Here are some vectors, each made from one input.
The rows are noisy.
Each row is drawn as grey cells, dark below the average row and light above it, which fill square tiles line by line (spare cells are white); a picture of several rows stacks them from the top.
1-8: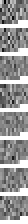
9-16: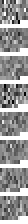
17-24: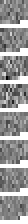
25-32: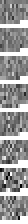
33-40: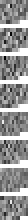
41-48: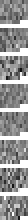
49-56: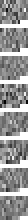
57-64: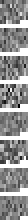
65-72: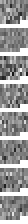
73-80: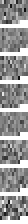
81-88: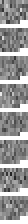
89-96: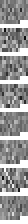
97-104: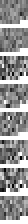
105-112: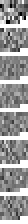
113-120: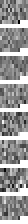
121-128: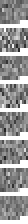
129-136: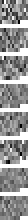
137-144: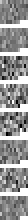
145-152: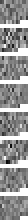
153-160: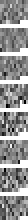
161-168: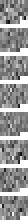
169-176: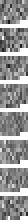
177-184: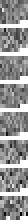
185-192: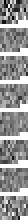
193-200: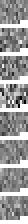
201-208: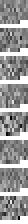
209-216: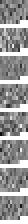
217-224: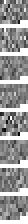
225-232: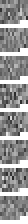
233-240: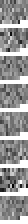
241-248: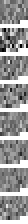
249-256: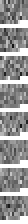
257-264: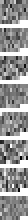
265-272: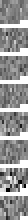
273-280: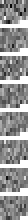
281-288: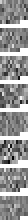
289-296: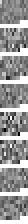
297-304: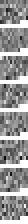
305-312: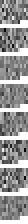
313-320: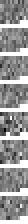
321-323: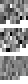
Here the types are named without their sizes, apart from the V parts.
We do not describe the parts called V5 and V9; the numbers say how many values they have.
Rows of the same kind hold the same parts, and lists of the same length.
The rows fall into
2 kinds.
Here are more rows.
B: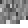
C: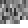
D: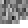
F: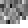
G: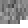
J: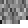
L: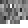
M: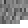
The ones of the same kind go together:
B, C
D, F, G, J, L, M

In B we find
a node of a tree, a value of V5 and a value of V9.
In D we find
a node of a tree, four true/false values and a value of V9.
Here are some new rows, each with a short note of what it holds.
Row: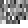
a node of a tree, a value of V5 and a value of V9
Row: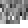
a node of a tree, a value of V5 and a value of V9
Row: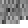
a node of a tree, a value of V5 and a value of V9
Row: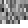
a node of a tree, four true/false values and a value of V9
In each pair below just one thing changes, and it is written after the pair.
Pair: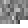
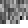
the node of the tree
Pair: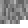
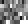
the node of the tree
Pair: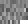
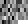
the node of the tree
